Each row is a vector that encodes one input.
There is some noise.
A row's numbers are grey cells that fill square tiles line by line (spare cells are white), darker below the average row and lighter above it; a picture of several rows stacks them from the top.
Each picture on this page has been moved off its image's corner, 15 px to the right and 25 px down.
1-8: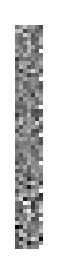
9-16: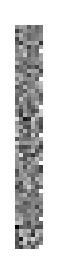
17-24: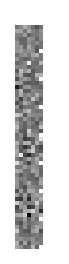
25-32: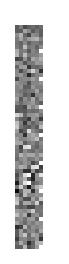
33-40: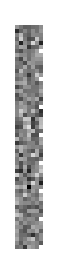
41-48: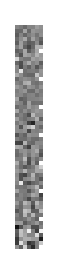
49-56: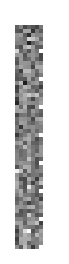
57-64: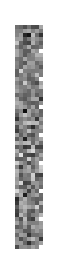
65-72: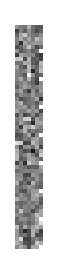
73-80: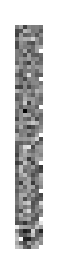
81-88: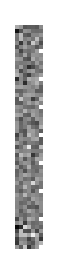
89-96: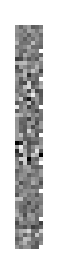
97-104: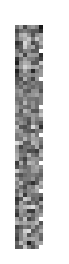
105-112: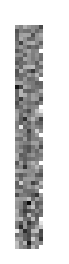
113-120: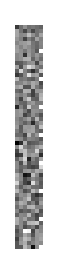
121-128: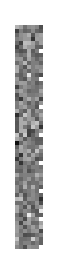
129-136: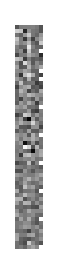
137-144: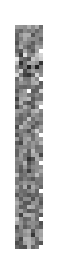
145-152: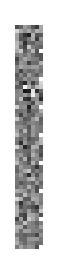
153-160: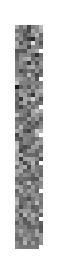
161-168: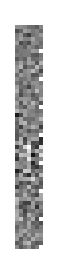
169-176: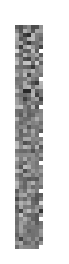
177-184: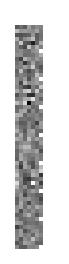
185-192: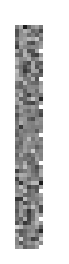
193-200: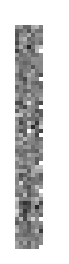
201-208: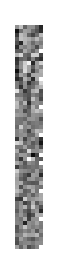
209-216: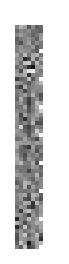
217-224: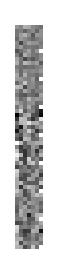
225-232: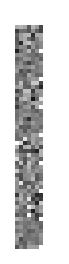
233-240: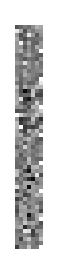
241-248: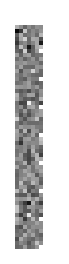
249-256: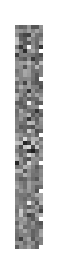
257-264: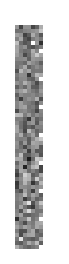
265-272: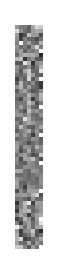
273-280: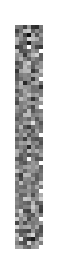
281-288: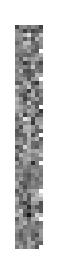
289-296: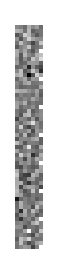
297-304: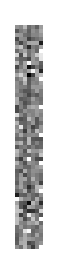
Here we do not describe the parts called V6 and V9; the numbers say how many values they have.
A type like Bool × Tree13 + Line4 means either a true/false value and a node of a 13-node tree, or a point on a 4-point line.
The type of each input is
(List2(Circle10) + Tree12 × V9) × V6.
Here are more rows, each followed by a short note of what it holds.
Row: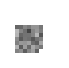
a value of V6, together with a list of two items
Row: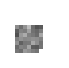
a node of a 12-node tree, a value of V6 and a value of V9
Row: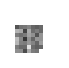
a value of V6, together with the empty list
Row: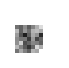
a value of V6, together with a list of two items
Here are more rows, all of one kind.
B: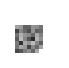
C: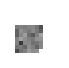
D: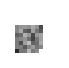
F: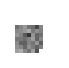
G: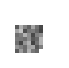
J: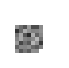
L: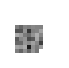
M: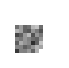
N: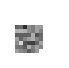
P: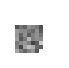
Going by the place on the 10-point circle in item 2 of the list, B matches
J and L.
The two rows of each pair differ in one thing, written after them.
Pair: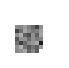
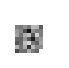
the value of V6
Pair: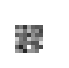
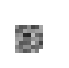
the place on the 10-point circle in item 1 of the list
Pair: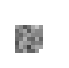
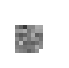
the place on the 10-point circle in item 2 of the list
